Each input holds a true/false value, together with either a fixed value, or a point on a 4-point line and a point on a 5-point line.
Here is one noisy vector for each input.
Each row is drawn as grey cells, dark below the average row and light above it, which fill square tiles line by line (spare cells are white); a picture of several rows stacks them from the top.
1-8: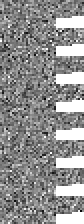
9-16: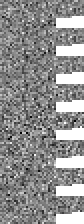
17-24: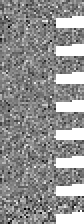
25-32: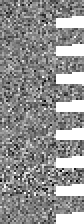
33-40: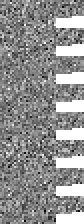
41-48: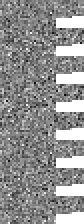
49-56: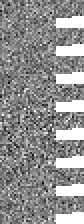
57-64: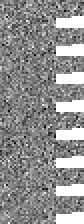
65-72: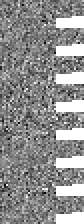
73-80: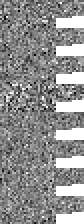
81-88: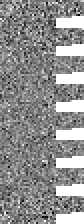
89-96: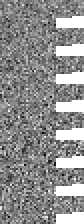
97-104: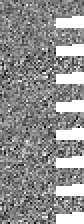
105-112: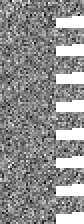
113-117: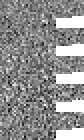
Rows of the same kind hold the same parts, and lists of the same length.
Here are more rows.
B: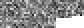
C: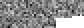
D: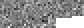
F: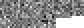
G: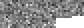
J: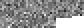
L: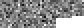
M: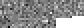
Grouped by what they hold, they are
B, C, D, G, J, M
F, L

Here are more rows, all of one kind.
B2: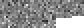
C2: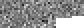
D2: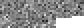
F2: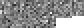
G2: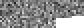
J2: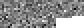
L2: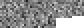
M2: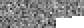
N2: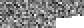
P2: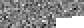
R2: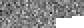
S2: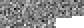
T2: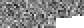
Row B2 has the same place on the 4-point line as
C2, D2, F2 and M2.
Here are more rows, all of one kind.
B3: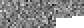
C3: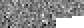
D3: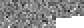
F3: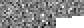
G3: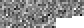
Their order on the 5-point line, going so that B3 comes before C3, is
D3, B3, F3, C3, G3.
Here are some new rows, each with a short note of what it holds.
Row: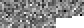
a point on a 4-point line, a point on a 5-point line and a true/false value
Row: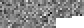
a point on a 4-point line, a point on a 5-point line and a true/false value
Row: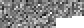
a point on a 4-point line, a point on a 5-point line and a true/false value
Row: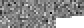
a point on a 4-point line, a point on a 5-point line and a true/false value
